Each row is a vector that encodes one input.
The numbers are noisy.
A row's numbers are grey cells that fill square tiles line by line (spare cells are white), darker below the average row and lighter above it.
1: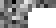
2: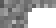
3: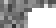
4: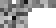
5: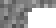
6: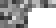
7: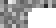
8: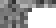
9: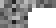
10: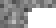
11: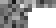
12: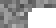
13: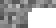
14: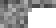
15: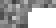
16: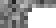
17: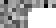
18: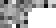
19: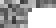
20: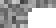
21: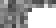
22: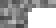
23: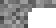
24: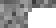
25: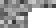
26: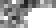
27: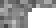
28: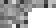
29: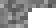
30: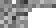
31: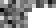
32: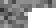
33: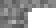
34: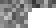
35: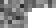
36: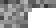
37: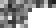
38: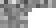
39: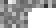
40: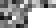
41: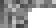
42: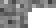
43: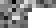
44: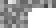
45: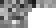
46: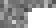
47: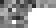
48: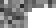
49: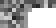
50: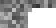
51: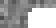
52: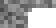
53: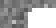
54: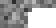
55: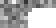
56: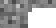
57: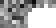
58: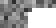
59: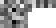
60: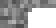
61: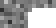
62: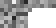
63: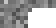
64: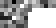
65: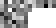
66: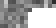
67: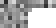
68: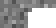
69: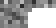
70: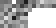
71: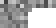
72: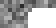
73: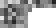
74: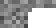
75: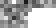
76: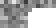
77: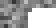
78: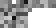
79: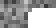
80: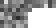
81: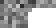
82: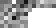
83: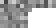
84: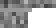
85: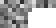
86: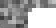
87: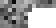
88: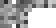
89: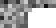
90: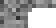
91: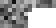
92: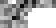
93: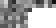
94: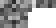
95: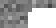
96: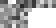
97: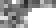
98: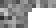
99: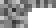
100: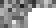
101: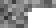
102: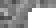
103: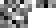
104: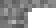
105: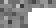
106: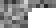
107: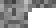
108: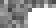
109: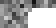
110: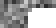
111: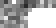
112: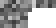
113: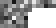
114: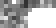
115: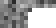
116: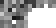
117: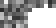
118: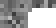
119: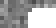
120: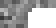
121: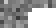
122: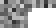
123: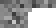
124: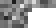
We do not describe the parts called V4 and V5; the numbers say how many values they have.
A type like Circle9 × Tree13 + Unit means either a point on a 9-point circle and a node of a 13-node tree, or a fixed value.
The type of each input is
Bool × (Line6 + V4) + V5.
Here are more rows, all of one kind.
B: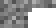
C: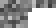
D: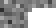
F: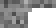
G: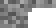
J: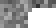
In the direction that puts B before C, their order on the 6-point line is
D, G, B, C, F, J.
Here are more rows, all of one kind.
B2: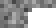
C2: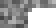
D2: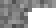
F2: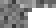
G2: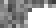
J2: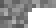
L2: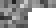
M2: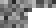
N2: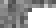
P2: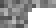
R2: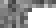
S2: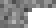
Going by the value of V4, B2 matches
M2 and S2.
